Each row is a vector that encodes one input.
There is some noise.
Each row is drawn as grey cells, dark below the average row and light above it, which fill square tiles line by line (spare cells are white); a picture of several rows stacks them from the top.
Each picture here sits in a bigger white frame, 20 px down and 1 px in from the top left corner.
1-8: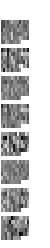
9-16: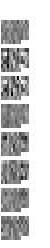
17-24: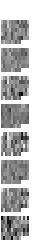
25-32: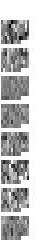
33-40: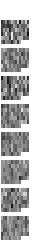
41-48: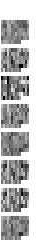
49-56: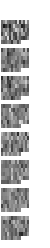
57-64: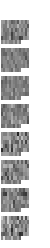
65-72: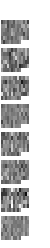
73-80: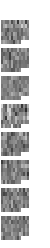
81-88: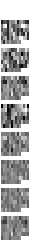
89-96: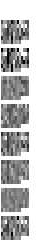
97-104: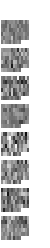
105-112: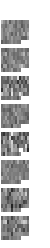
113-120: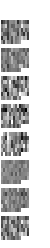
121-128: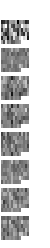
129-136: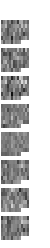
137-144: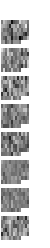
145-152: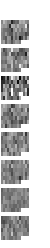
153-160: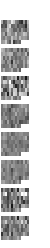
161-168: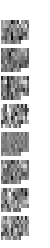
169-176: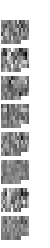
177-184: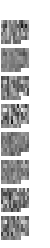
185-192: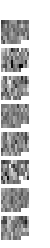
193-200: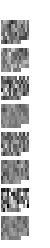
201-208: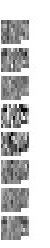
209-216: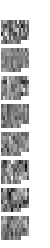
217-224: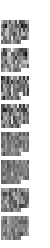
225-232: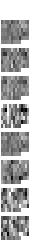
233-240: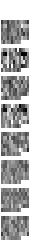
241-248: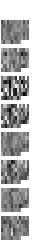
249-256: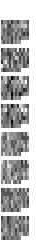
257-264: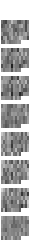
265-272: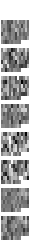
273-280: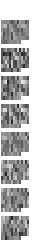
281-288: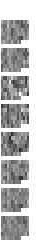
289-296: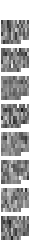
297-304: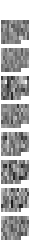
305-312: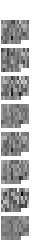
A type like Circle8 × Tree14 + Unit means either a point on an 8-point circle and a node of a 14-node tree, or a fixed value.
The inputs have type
(Bool × Bool × Bool × Bool + Circle11) × (Circle15 + Unit).
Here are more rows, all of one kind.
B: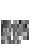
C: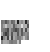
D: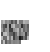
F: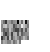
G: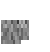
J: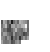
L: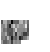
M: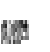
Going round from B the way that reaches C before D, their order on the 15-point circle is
B, M, C, D, J, L, F, G.
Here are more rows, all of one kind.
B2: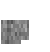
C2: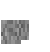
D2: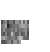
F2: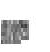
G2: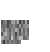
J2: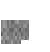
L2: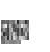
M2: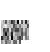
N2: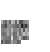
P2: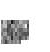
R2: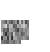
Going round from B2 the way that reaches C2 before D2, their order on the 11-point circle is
B2, N2, G2, C2, L2, P2, J2, D2, F2, M2, R2.
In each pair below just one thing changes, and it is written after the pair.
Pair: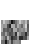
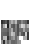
the place on the 15-point circle
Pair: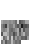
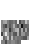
the place on the 11-point circle
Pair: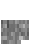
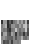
the place on the 11-point circle
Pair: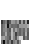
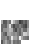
the place on the 15-point circle
